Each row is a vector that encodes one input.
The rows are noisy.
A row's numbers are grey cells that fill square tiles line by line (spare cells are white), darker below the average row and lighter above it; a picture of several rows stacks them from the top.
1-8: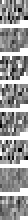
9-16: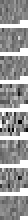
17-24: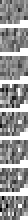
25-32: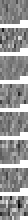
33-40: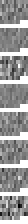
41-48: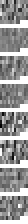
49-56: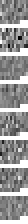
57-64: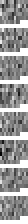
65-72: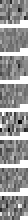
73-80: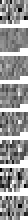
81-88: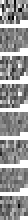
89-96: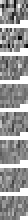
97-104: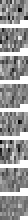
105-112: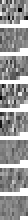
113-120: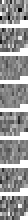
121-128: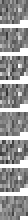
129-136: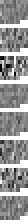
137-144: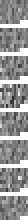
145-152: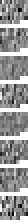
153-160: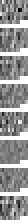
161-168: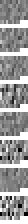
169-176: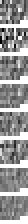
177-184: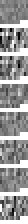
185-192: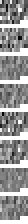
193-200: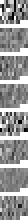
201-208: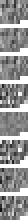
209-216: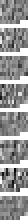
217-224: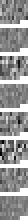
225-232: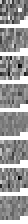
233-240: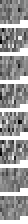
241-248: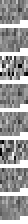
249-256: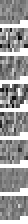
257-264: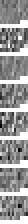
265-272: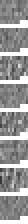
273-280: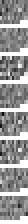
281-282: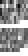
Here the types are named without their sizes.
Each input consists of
a list of points on a line.
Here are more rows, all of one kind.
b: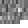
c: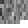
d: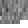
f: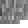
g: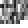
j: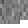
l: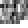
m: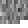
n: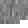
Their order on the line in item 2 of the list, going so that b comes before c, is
l, m, b, n, g, f, d, c, j.
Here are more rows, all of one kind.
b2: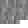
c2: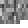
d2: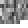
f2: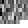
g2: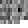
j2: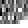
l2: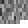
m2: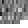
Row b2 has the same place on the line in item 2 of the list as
j2 and l2.
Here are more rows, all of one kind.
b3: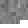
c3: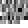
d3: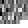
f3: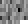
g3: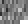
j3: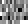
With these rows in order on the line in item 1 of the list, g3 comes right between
b3 and d3.
